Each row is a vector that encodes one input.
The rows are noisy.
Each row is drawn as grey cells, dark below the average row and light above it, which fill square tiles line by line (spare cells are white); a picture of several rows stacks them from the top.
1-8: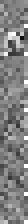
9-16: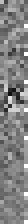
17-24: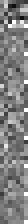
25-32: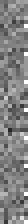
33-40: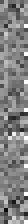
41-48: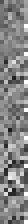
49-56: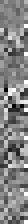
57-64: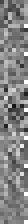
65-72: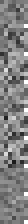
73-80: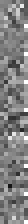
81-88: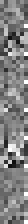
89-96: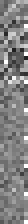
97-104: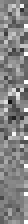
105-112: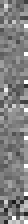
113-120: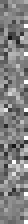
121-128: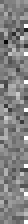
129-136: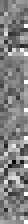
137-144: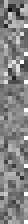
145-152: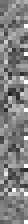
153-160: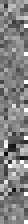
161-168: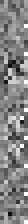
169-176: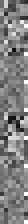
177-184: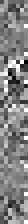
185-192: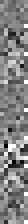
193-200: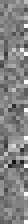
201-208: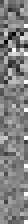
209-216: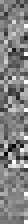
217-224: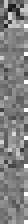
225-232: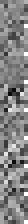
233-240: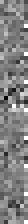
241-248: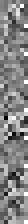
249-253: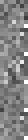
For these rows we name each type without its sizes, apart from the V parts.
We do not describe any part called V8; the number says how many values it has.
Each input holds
either a point on a circle and a true/false value, or a point on a line, or a value of V8.
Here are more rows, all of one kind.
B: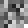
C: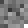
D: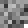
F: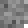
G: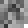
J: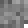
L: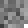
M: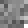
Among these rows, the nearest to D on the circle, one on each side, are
C and J.
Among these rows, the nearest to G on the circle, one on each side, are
F and M.
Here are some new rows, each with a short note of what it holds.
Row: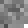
a point on a circle and a true/false value
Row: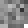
a point on a line
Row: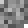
a value of V8
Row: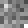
a point on a line
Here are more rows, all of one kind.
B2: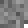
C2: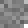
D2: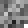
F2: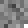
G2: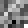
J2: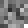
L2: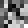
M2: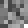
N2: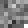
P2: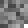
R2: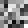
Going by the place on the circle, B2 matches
D2, F2, G2 and P2.
